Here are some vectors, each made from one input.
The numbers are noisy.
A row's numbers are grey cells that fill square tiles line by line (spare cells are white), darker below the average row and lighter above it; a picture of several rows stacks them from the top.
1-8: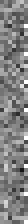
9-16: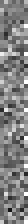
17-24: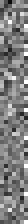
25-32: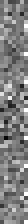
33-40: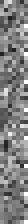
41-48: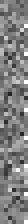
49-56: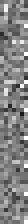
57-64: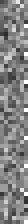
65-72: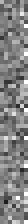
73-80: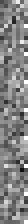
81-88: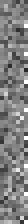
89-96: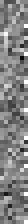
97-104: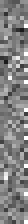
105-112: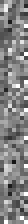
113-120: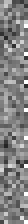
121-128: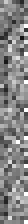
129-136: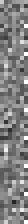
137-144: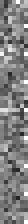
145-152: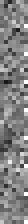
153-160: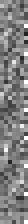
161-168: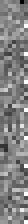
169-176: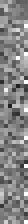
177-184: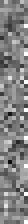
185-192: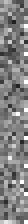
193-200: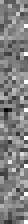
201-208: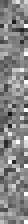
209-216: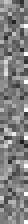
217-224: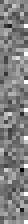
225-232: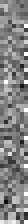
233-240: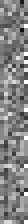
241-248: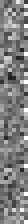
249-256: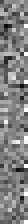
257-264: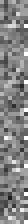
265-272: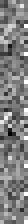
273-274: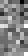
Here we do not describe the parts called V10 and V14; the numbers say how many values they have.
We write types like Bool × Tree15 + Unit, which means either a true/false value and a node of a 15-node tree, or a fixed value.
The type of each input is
(Bool × Bool × Bool + Unit) × V10 + Label5 × V14.
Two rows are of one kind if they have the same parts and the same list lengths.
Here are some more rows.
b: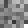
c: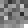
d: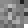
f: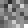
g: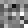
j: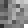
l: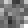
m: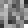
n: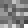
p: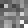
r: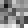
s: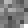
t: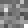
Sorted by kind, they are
b, c, f, g, j, m, n, p, r
d, t
l, s

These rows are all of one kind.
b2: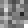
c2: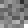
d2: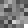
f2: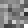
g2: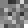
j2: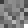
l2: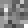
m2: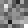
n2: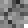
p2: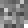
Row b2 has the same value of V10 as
g2, l2 and p2.
